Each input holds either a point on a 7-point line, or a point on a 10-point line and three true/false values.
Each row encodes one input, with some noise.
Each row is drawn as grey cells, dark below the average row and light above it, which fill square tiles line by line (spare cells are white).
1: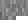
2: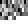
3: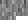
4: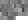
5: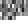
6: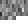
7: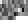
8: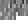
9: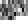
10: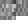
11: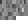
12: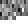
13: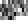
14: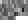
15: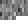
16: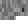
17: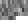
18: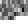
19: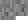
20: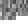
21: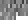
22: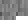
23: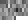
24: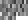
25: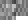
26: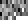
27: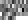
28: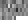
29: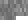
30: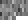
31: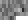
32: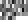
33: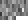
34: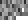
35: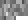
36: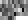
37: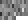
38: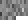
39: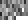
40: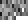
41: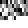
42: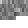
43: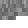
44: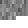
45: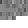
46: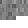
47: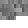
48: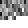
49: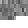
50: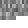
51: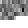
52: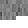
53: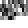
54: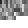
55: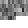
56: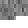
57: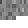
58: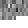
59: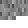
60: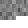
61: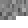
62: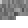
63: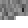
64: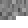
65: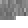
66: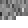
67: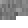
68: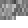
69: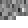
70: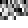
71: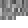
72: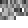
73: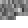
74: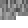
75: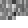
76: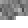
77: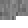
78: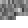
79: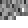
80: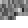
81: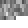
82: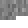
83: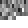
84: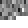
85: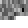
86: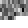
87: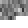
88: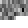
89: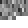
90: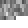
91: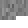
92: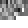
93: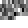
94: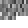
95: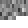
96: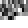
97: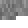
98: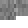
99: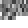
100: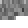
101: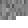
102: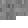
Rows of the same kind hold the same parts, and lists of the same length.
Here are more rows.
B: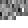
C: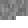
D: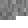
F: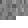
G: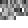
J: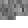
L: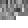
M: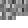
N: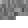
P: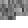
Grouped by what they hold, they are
B, C, D, F, J, N, P
G, L, M

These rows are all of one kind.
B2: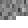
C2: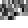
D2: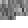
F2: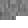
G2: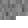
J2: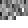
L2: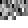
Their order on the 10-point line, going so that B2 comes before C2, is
D2, B2, G2, L2, F2, C2, J2.
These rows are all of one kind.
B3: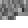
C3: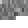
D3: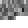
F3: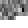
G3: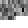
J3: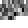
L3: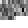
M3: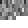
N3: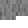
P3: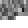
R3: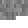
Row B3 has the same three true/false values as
F3, M3, P3 and R3.
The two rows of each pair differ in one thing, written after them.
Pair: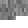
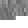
the place on the 10-point line
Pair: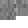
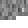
one of the three true/false values
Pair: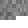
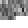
one of the three true/false values
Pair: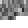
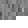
one of the three true/false values
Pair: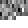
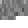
one of the three true/false values
